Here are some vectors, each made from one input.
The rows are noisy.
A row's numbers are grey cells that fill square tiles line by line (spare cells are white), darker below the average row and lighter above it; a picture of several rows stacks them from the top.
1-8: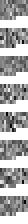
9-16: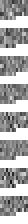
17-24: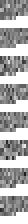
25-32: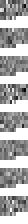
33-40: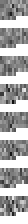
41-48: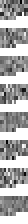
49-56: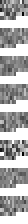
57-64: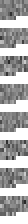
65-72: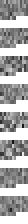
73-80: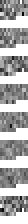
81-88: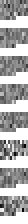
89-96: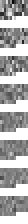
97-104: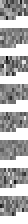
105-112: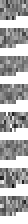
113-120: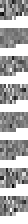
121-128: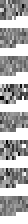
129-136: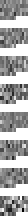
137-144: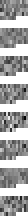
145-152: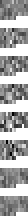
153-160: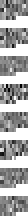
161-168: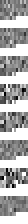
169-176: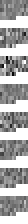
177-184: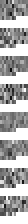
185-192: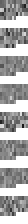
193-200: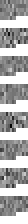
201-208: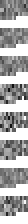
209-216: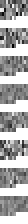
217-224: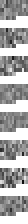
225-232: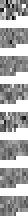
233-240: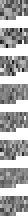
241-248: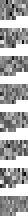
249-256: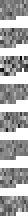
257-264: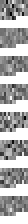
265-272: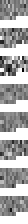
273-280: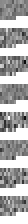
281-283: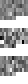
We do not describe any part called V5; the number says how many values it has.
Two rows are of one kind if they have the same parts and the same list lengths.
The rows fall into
2 kinds.
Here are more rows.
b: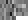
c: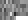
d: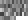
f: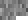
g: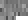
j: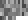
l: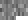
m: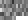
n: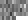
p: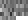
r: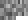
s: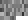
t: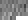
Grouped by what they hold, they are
b, d, f, j, m, n, p, r
c, g, l, s, t

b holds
a point on an 11-point line and a value of V5.
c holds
a point on each of two 11-point lines.
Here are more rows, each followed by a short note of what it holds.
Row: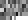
a point on an 11-point line and a value of V5
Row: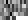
a point on an 11-point line and a value of V5
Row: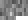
a point on each of two 11-point lines
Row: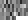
a point on an 11-point line and a value of V5
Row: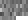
a point on an 11-point line and a value of V5
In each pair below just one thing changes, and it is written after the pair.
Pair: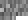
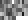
the value of V5
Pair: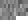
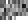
the place on the 11-point line
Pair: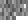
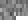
the place on the 11-point line
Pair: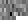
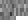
the value of V5
